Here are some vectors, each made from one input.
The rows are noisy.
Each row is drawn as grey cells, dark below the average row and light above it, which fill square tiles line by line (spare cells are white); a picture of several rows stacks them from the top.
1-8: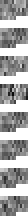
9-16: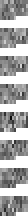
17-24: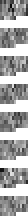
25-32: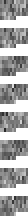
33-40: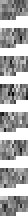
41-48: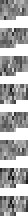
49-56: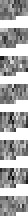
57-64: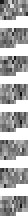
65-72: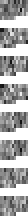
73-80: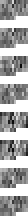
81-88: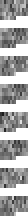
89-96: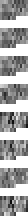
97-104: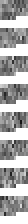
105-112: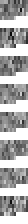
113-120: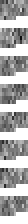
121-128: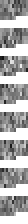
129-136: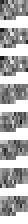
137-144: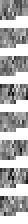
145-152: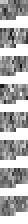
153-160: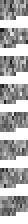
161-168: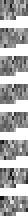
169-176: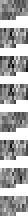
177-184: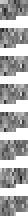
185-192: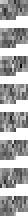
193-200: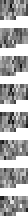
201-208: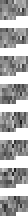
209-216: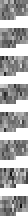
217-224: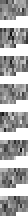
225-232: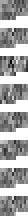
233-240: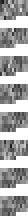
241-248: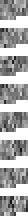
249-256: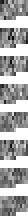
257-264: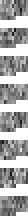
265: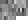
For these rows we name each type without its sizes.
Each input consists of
either a label, or a point on a line.
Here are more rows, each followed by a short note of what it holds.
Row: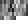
a point on a line
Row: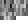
a point on a line
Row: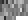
a point on a line
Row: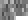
a label
